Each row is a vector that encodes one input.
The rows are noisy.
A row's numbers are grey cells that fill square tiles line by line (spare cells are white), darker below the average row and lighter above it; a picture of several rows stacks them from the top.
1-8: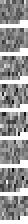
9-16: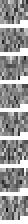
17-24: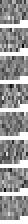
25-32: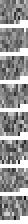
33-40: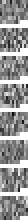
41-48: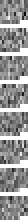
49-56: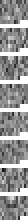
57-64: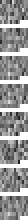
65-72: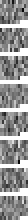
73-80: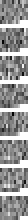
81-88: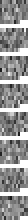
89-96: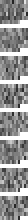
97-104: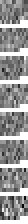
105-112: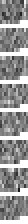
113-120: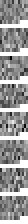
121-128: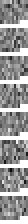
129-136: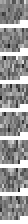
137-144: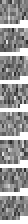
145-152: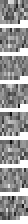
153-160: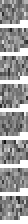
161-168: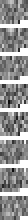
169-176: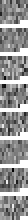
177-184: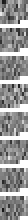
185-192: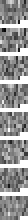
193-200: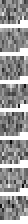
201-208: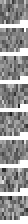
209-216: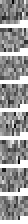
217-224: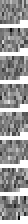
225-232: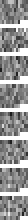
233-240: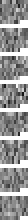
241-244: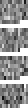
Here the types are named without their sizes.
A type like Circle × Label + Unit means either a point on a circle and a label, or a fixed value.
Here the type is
Bool × Line.
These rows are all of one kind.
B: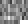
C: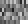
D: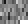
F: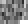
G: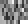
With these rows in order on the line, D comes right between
F and G.
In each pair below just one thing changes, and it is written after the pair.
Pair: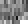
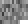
the place on the line
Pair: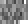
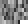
the place on the line
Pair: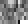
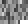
the true/false value
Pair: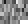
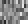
the place on the line
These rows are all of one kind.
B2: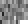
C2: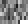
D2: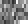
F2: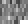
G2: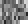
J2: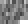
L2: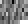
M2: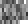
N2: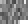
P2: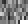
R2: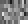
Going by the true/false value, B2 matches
F2, J2 and N2.
